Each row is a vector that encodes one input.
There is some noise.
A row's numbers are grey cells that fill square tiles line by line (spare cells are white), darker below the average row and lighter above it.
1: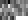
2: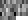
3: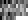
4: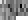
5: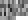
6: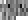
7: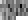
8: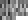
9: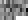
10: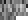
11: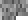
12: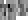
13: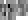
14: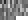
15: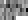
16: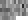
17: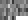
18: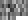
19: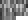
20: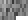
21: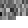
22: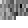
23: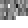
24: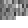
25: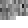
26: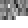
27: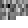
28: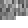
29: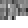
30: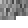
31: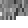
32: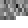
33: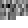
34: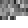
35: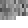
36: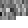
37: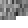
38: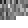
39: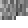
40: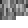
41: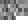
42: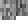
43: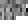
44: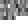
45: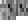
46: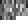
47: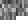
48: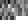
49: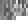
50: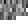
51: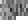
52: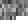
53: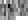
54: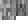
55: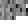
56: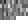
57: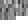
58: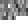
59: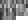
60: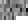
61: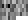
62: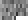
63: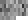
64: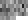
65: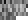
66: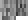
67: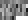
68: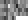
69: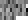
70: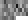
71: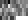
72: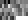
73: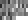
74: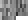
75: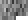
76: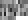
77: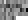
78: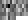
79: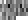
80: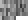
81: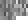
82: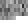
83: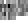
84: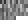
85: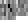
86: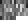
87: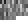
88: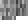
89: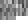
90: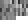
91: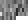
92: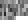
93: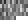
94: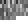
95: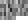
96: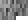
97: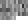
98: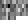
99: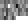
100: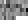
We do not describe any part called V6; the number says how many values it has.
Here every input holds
one of 4 labels, together with either a point on a 4-point line, or a value of V6.
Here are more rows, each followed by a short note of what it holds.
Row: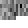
one of 4 labels and a point on a 4-point line
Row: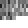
one of 4 labels and a value of V6
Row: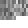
one of 4 labels and a value of V6
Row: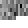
one of 4 labels and a point on a 4-point line
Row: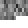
one of 4 labels and a value of V6
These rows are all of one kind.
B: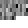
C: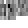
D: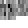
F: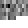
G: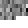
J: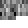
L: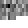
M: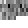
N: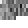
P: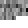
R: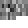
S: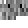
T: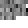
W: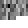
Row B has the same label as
G, P and T.
